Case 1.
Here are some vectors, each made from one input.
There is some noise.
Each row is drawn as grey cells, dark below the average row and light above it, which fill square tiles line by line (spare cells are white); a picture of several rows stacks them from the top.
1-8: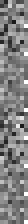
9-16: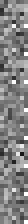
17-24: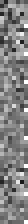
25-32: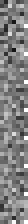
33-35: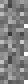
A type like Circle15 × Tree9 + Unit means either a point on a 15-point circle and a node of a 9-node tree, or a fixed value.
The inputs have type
Label4 + Line5.
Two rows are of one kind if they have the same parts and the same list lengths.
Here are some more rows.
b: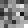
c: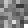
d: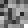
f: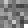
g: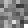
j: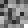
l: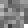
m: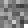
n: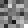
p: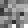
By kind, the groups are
b, d, j, n, p
c, f, g, l, m

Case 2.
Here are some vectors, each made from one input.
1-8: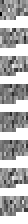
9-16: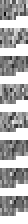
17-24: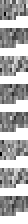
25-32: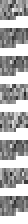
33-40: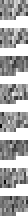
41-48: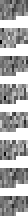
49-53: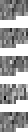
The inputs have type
Line5 + Line6.
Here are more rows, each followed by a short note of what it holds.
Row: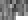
a point on a 5-point line
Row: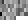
a point on a 6-point line
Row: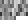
a point on a 6-point line
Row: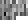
a point on a 6-point line
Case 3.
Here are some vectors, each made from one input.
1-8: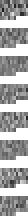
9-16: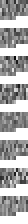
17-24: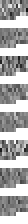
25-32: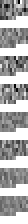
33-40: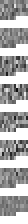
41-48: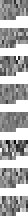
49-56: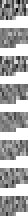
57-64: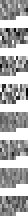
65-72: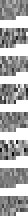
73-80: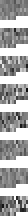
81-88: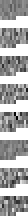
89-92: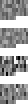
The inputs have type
Label10 × Label11 + Unit.
